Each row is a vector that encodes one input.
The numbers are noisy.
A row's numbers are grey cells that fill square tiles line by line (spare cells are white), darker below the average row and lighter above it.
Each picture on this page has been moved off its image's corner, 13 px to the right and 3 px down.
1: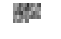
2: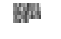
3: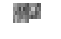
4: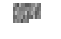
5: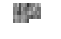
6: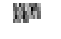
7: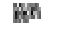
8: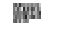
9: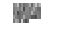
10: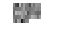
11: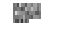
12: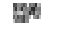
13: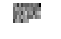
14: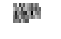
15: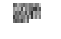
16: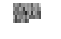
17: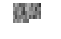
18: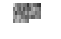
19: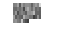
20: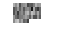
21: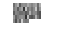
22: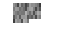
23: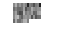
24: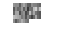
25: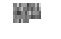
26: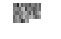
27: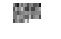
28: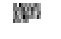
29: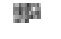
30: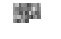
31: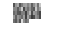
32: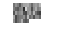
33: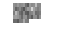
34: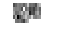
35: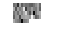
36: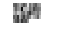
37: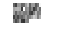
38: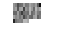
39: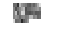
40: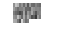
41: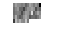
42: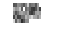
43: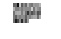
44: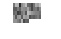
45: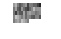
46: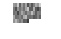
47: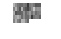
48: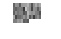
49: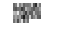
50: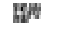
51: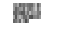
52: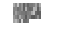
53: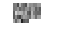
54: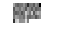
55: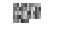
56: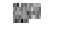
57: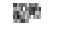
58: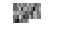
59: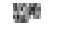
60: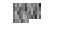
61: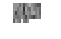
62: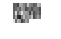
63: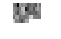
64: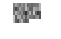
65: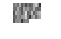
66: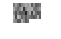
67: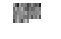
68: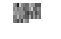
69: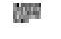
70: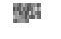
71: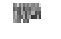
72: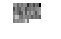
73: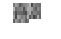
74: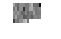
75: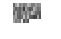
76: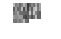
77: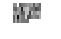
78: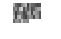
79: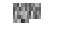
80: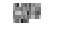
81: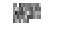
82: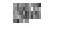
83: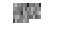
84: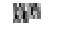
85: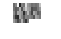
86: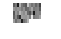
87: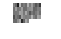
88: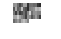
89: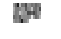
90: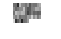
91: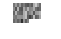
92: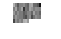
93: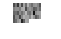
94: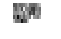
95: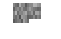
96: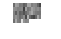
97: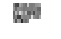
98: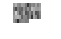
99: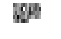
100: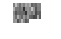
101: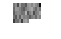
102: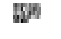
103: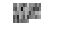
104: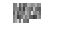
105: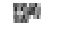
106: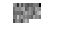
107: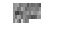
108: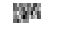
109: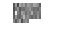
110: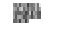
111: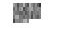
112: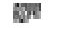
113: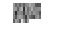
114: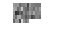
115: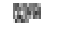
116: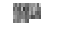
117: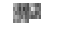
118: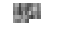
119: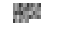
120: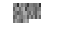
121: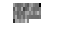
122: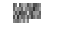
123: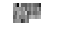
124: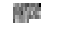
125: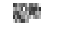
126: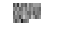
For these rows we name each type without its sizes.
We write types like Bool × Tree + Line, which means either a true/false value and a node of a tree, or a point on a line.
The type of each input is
(Bool × Bool × Bool × Bool + Line) × Line.
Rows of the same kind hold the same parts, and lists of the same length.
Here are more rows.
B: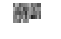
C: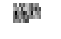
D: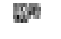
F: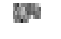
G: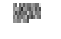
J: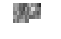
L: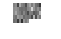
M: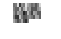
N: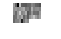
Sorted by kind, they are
B, F, J, L, N
C, D, G, M

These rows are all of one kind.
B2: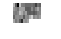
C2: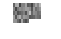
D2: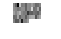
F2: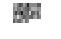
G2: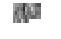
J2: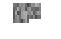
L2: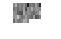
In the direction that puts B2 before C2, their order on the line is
B2, D2, J2, L2, F2, G2, C2.
